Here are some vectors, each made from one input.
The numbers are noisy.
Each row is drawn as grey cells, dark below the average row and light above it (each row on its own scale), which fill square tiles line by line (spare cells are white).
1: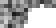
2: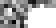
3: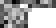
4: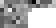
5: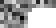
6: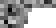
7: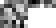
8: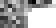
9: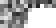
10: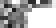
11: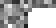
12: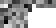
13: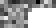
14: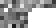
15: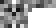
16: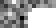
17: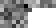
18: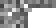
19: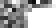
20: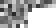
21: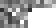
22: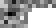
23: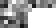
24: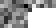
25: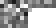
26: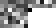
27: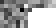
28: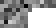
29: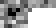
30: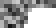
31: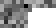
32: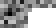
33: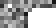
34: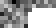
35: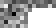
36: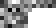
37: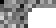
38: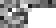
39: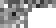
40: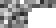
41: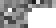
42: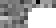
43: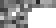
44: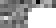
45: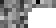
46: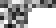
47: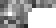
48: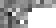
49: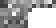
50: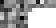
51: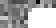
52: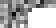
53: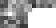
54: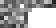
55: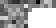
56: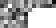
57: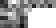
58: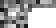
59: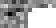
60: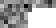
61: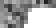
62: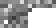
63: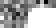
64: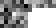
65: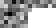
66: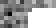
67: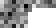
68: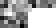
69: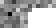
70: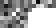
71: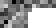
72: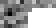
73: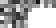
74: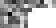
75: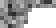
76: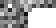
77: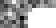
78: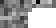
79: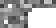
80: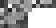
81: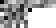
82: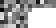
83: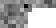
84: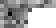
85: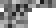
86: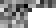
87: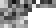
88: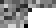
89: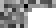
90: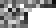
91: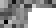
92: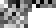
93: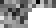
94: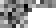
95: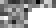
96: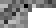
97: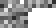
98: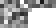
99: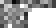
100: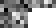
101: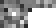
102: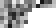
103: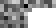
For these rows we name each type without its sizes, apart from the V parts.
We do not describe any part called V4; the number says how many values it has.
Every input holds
a value of V4, together with a list of points on a line.
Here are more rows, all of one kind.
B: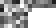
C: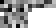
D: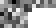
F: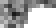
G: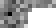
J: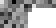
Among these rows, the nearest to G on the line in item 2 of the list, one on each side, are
C and F.
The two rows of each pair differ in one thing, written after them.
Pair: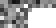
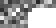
the place on the line in item 1 of the list
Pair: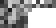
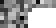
the value of V4
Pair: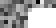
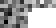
the value of V4
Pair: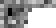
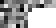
the place on the line in item 2 of the list
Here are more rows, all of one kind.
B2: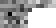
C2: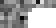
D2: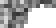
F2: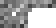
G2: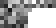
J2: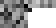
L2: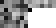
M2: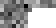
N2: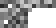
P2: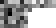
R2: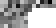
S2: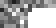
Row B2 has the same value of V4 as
P2 and S2.
